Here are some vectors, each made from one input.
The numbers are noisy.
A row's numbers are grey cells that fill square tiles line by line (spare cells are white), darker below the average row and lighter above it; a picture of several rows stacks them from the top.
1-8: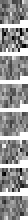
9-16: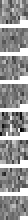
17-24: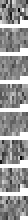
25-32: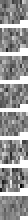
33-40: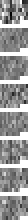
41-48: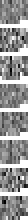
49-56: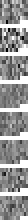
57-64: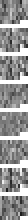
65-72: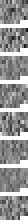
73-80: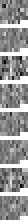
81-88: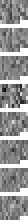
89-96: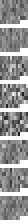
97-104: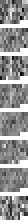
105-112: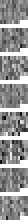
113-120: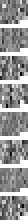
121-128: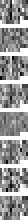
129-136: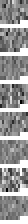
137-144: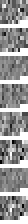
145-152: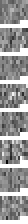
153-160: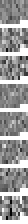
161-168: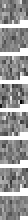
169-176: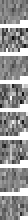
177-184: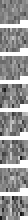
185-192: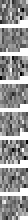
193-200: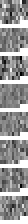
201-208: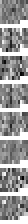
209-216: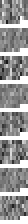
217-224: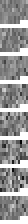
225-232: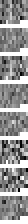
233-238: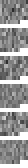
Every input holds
either a point on a 4-point line and a point on a 6-point line, or a list of up to two points on a 5-point line.
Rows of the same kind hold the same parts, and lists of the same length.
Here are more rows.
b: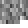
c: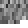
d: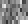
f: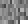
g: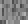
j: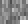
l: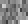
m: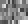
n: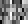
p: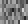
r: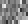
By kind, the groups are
b, f, j, n
c
d, l, p, r
g, m

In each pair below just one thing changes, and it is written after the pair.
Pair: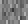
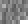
the place on the 5-point line in item 1 of the list
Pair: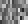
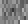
the place on the 5-point line in item 2 of the list
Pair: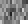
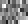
the place on the 5-point line in item 1 of the list
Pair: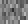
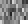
the place on the 5-point line in item 2 of the list
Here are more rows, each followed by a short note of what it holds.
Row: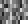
the empty list
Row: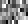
a list of one item
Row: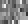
a list of one item
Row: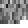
the empty list
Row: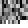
a list of one item
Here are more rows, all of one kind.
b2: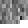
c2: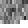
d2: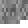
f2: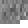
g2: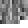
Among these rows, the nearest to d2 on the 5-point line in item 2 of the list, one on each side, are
c2 and f2.
